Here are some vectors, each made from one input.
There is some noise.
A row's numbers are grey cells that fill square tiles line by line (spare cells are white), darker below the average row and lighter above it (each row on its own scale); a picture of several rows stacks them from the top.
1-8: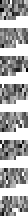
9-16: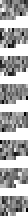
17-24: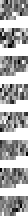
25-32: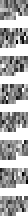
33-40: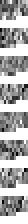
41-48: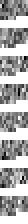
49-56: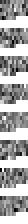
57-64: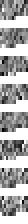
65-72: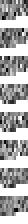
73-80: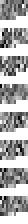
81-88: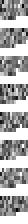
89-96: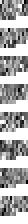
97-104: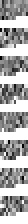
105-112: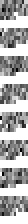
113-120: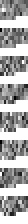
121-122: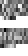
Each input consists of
a point on an 11-point circle and a point on a 9-point line, together with either a point on an 11-point circle, or a fixed value.
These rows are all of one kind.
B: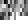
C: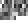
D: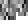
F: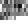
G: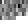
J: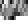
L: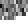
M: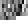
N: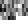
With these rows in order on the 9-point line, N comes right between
D and J.
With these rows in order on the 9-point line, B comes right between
F and G.
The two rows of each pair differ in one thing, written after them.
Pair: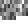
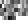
the place on one of the two 11-point circles
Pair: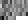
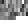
the place on the 9-point line
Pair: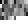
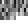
the place on one of the two 11-point circles
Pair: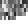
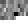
the place on one of the two 11-point circles
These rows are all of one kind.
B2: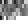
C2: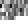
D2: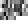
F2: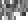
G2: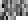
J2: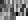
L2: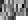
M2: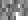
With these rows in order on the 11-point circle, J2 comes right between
F2 and L2.
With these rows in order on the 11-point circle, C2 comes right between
D2 and M2.
